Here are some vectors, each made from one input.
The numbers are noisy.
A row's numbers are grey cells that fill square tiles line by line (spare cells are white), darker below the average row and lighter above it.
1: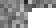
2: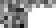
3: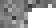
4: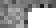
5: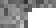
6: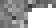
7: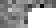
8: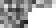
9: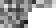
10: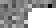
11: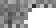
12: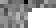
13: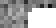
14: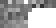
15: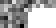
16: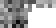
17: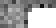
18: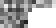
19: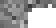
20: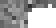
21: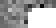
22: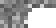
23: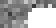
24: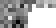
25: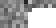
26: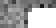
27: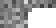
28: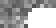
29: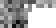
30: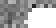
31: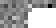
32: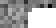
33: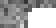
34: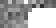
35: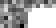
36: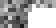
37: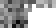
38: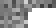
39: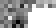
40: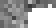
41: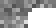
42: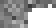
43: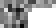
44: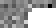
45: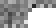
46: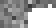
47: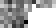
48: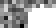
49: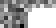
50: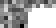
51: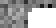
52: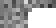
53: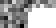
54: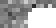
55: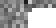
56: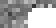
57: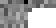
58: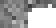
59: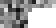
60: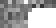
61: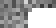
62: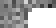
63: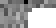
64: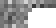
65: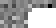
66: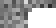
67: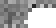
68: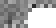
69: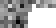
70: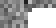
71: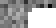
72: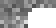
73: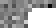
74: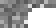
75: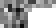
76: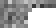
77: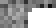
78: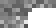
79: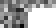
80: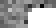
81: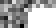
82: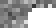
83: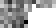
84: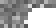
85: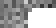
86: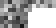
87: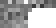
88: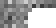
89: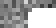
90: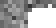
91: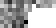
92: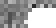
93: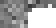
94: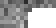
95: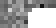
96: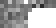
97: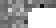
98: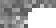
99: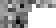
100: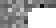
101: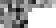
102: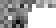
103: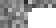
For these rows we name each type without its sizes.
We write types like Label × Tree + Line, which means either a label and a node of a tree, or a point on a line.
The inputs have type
Bool × Bool × Bool × Bool + Circle.
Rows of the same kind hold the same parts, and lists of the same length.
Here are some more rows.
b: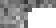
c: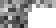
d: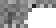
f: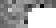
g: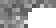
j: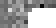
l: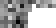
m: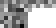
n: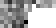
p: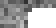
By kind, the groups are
b, d, f, g, j, p
c, l, m, n

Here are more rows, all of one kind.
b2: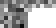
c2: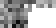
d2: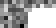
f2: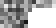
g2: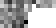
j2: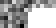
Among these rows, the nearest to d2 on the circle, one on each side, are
b2 and j2.
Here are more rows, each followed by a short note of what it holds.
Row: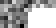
a point on a circle
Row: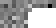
four true/false values
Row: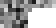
a point on a circle
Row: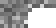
four true/false values
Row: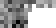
a point on a circle
